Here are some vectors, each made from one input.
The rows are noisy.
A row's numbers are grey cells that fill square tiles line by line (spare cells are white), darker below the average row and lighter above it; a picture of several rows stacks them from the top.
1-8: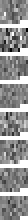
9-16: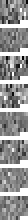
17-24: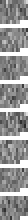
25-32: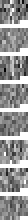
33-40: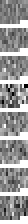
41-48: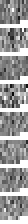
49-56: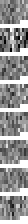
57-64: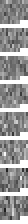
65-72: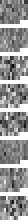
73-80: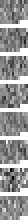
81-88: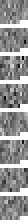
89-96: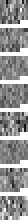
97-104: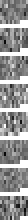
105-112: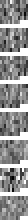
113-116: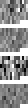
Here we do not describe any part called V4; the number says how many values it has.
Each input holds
three true/false values, together with either a point on a 6-point line, or a value of V4.
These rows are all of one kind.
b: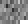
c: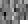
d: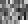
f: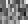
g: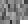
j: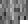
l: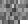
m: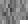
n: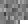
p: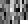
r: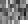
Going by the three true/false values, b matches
c, l and n.
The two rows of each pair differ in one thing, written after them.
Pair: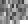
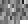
one of the three true/false values
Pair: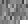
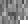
one of the three true/false values
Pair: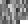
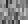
the value of V4
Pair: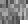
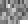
the value of V4
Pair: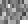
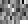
the value of V4
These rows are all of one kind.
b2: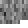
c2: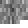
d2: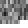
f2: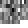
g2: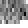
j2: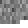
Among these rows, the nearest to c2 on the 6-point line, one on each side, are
f2 and j2.
